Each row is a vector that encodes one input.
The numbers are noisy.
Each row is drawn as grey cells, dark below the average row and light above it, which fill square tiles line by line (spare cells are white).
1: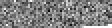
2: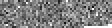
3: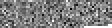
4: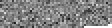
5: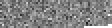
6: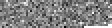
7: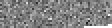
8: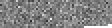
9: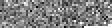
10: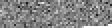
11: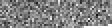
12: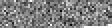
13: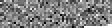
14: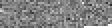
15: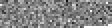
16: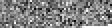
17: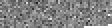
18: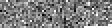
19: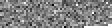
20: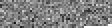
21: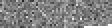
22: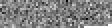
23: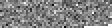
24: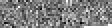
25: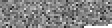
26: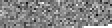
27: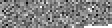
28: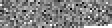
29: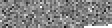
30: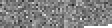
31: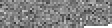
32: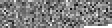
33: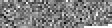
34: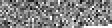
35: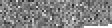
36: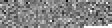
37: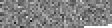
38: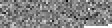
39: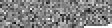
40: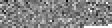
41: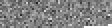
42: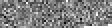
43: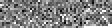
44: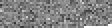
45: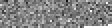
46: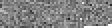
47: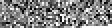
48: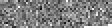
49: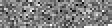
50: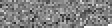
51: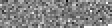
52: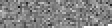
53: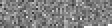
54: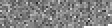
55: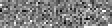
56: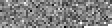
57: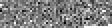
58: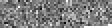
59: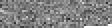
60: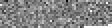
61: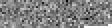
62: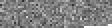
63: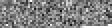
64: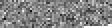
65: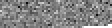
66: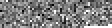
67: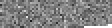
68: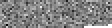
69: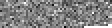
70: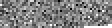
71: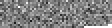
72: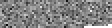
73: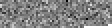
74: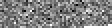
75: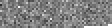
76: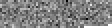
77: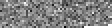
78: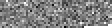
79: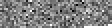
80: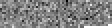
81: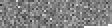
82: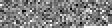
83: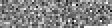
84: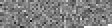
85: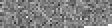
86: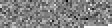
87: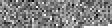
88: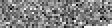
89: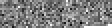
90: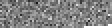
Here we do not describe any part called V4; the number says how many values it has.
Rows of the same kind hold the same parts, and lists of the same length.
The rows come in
2 kinds.
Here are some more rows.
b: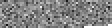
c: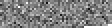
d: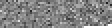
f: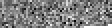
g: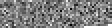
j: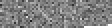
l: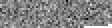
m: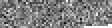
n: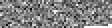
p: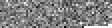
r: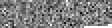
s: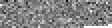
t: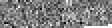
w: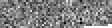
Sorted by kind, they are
b, l, n, p, s
c, d, f, g, j, m, r, t, w

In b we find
a true/false value and a value of V4.
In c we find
a point on a 5-point line and a true/false value.
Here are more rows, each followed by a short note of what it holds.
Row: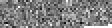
a point on a 5-point line and a true/false value
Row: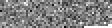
a true/false value and a value of V4
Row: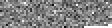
a true/false value and a value of V4
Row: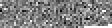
a true/false value and a value of V4
